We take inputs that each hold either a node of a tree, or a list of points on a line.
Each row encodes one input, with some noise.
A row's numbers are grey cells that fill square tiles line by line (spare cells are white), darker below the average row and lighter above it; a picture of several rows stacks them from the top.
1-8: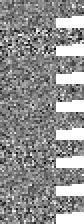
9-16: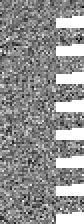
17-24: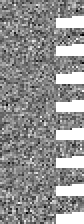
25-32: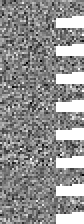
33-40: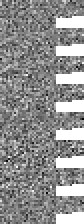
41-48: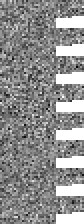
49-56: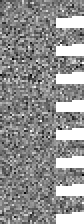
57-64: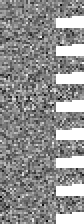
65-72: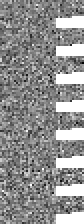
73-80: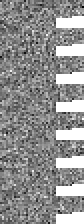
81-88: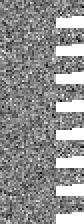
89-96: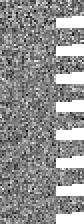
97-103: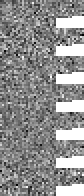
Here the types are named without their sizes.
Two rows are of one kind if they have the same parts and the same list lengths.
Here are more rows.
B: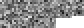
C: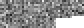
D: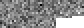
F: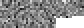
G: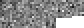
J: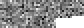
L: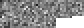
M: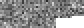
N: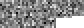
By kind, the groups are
B, C, J, M
D, F
G, L
N

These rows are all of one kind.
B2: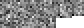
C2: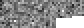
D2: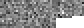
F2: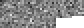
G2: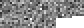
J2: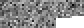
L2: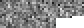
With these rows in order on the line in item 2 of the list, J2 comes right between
B2 and L2.
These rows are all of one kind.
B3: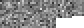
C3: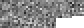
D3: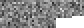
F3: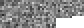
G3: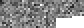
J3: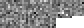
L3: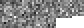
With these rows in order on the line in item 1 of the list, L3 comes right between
C3 and F3.
